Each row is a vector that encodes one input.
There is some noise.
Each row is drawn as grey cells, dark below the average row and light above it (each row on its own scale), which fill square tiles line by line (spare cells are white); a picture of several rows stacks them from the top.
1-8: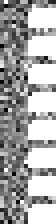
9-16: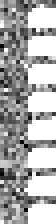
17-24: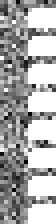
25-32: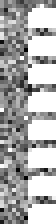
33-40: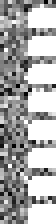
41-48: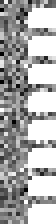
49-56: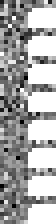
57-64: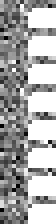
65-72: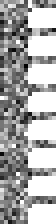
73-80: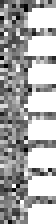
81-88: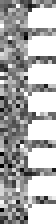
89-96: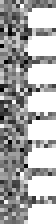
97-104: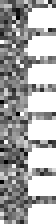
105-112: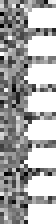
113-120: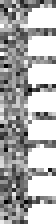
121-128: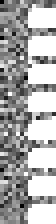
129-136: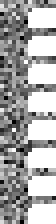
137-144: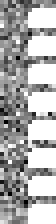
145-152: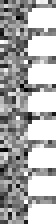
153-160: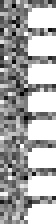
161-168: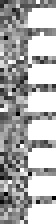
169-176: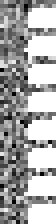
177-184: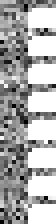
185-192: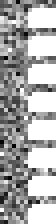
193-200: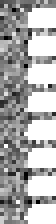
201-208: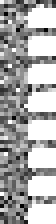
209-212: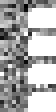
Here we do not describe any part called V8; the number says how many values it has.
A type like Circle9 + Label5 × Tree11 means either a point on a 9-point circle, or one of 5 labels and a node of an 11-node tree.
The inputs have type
Line5 + Line10 × V8.
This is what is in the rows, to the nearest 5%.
About 20% of them hold a point on a 5-point line. The rest hold a point on a 10-point line and a value of V8.
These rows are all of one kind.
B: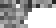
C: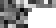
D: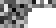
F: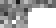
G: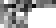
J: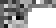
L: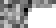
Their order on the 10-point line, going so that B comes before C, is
F, G, B, L, C, J, D.
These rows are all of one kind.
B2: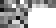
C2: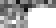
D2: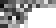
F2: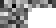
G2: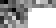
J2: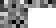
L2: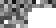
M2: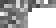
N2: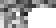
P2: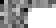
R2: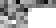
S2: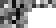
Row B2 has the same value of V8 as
C2, G2, L2 and R2.
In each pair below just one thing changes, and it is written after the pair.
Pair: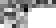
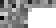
the place on the 10-point line
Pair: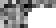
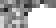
the value of V8
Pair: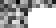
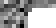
the value of V8
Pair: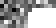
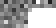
the value of V8
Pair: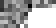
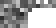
the place on the 10-point line
